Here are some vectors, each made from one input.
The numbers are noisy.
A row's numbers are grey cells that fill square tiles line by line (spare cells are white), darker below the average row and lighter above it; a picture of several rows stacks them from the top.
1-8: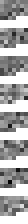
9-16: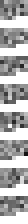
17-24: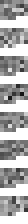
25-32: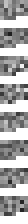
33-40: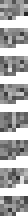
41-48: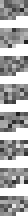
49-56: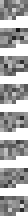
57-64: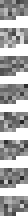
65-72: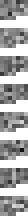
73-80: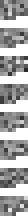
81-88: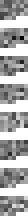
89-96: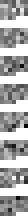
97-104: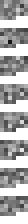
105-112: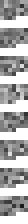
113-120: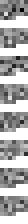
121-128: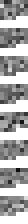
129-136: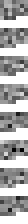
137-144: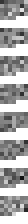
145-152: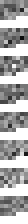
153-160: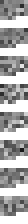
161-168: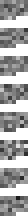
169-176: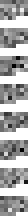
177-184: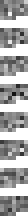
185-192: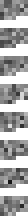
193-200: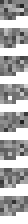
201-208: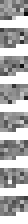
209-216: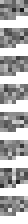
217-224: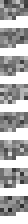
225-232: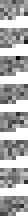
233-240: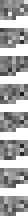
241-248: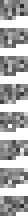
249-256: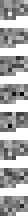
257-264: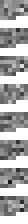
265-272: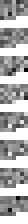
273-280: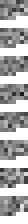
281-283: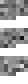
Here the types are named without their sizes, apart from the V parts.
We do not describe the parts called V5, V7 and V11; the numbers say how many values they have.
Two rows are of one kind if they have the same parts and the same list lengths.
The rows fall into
4 kinds.
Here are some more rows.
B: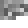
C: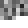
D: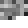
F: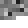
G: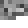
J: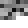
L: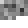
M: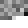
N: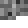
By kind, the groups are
B, C, G
D, M
F, J
L, N

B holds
three true/false values and a value of V11.
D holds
a value of V7.
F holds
a node of each of two trees.
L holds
a node of a tree and a value of V5.
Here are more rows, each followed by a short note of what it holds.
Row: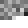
a value of V7
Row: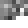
a value of V7
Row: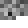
a node of each of two trees
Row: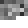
three true/false values and a value of V11
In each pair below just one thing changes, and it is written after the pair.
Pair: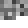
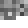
the value of V11
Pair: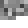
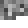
one of the three true/false values
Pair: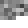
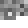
one of the three true/false values
